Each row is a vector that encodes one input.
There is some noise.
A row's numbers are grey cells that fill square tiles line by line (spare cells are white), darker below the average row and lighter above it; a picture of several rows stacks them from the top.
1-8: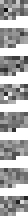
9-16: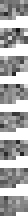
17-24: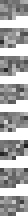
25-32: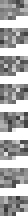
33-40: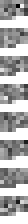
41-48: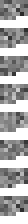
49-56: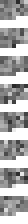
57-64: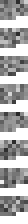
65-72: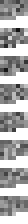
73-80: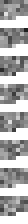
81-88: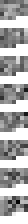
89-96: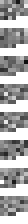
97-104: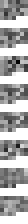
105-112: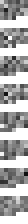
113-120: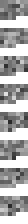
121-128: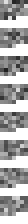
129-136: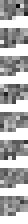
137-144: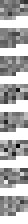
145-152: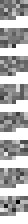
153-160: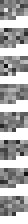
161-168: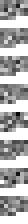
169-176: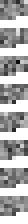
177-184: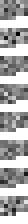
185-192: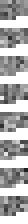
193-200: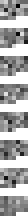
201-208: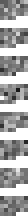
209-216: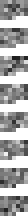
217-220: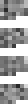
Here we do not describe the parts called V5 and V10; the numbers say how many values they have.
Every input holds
a true/false value and a value of V5, together with either a point on a 7-point line, or a value of V10.
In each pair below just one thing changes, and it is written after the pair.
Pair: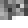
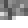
the value of V5
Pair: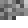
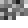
the true/false value
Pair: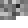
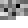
the true/false value
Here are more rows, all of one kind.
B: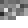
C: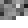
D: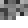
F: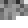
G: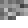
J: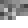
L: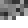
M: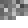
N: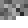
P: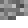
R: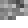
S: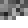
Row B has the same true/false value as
C, G, J and M.
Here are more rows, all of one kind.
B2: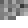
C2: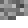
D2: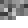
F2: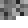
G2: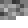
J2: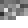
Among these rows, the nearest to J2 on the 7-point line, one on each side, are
B2 and G2.
